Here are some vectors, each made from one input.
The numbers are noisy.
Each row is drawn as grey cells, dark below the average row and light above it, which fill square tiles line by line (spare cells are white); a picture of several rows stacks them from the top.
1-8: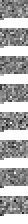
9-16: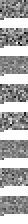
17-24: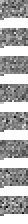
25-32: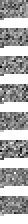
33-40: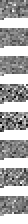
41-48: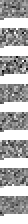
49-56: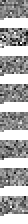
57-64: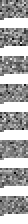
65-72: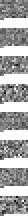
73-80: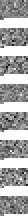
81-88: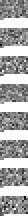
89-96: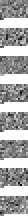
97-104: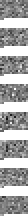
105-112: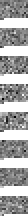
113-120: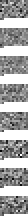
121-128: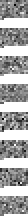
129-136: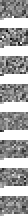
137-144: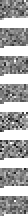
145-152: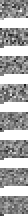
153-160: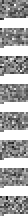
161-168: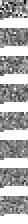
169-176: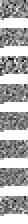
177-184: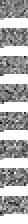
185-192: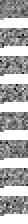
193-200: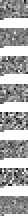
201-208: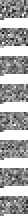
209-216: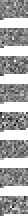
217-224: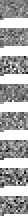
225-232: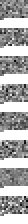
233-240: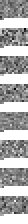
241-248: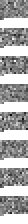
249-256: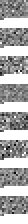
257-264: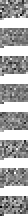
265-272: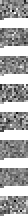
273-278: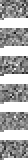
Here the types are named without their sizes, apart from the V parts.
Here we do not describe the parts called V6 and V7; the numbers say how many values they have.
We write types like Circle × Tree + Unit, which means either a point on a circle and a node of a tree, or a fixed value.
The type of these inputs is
(Bool × Bool × Bool + V6) × V7 + List(Line).
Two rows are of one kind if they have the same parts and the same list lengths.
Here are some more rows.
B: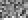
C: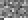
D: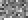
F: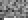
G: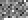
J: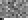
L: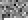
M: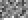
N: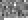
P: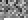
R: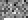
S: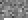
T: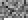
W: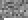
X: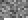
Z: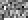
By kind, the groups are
B, G, M
C, D, N
F, P, R
J, S, W, X
L, T
Z

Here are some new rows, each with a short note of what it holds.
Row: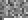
a list of two items
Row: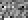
the empty list
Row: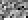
the empty list
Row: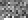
a list of one item
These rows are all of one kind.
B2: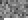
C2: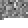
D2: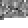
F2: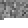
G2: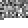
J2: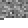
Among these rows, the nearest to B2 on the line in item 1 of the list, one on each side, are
F2 and G2.
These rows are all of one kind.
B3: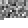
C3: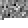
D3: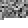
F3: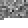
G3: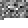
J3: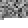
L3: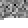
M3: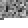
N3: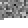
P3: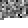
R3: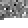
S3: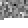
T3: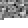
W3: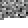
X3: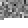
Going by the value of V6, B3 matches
C3, D3, J3 and L3.
